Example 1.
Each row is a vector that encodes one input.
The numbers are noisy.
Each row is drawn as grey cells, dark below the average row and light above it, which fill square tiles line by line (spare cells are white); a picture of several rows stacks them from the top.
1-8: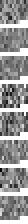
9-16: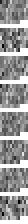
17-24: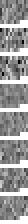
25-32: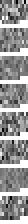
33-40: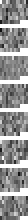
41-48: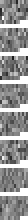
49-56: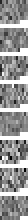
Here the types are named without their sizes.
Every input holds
a node of a tree.
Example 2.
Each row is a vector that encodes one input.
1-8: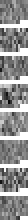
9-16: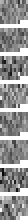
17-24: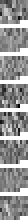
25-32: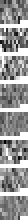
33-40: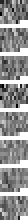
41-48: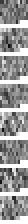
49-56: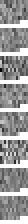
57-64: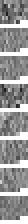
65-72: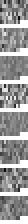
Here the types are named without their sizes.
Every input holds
four true/false values.
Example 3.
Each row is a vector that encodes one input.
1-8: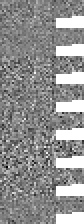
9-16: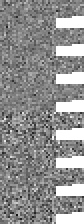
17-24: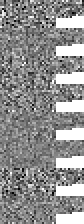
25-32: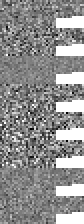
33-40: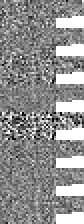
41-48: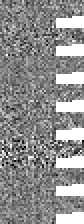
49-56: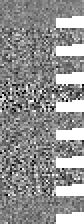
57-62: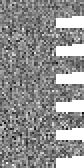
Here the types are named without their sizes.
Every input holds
a node of a tree.
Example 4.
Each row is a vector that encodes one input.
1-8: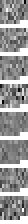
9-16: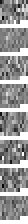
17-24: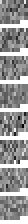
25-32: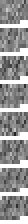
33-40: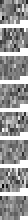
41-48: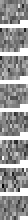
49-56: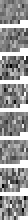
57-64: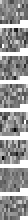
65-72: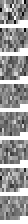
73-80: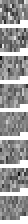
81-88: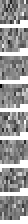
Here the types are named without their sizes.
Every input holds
a node of a tree.
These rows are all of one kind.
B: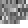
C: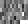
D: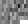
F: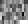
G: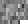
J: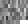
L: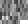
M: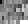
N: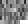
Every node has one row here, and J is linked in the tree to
G.
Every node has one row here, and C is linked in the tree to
F, G, L and N.
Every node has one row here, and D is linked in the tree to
L.
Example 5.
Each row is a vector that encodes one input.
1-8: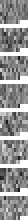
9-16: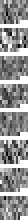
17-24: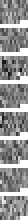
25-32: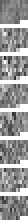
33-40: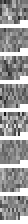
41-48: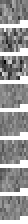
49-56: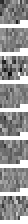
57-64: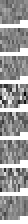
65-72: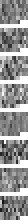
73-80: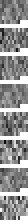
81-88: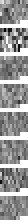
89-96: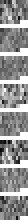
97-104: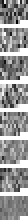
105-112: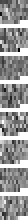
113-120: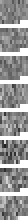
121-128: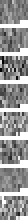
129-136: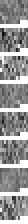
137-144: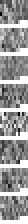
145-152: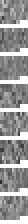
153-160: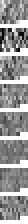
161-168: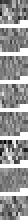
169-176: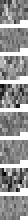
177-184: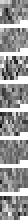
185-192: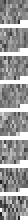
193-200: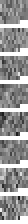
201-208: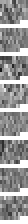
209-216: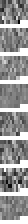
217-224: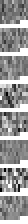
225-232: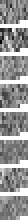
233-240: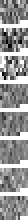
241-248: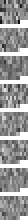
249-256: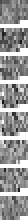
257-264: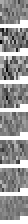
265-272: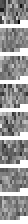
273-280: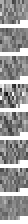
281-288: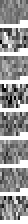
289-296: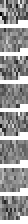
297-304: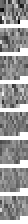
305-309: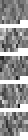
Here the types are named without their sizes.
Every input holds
four true/false values.
